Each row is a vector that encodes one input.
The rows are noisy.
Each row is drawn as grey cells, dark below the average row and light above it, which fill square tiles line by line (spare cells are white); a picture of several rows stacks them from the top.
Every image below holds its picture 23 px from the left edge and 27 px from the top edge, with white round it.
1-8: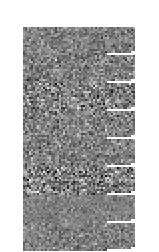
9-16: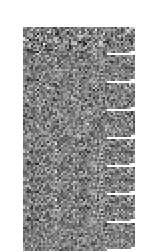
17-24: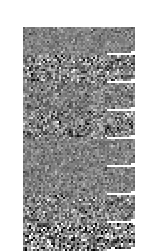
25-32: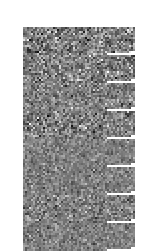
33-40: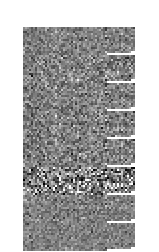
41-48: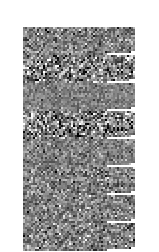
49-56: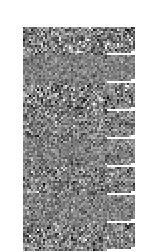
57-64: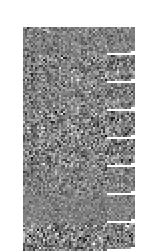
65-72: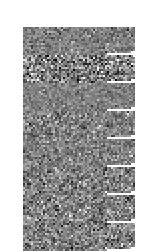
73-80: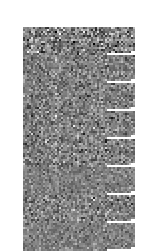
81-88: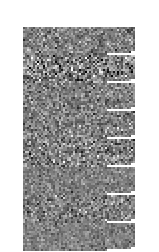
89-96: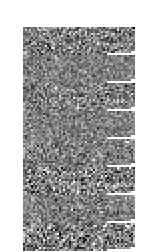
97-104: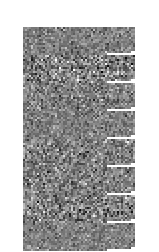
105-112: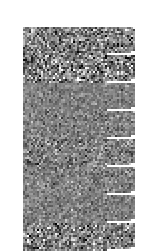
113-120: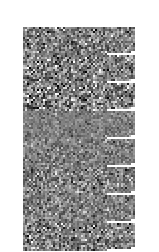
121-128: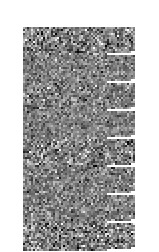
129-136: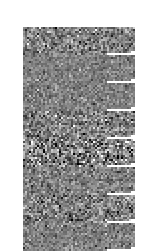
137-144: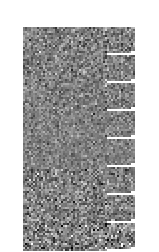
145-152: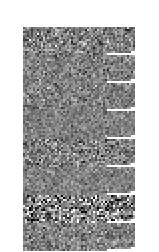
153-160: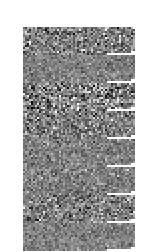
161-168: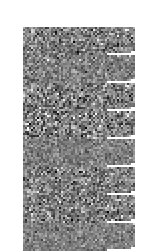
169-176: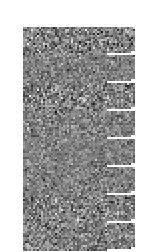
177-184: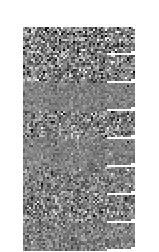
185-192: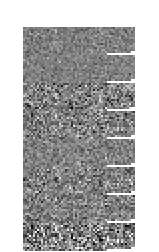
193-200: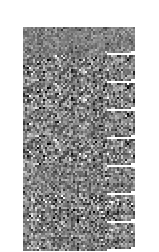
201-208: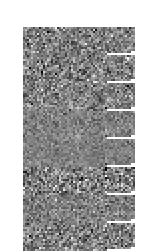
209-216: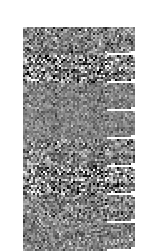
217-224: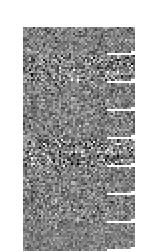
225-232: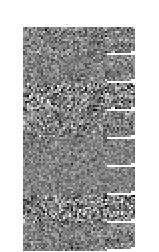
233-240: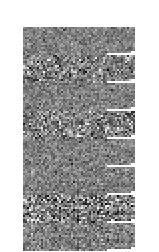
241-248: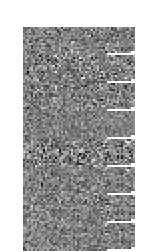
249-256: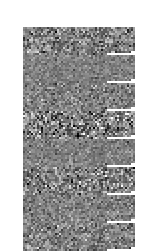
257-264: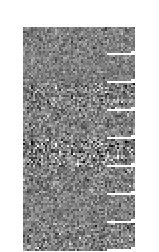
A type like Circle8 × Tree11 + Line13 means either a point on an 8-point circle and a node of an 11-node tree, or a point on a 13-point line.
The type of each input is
Circle10 × Line7 × Line10 + List3(Circle8).
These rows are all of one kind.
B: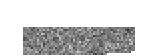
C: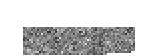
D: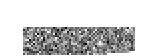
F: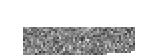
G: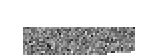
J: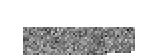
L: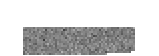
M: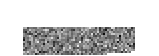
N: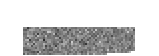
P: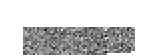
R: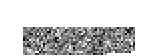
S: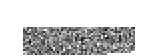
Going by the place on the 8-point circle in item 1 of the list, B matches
D, F, L and S.
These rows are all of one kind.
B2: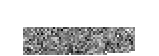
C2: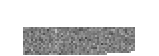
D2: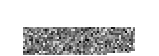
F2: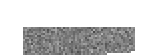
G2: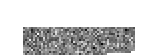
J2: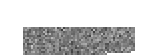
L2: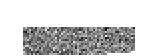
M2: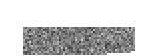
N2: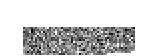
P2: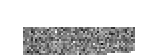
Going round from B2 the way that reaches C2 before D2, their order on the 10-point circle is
B2, C2, G2, P2, J2, M2, L2, D2, F2, N2.
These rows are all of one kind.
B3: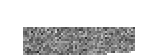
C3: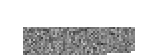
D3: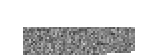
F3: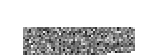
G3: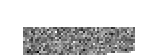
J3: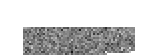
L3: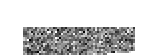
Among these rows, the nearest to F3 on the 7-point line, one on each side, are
B3 and L3.
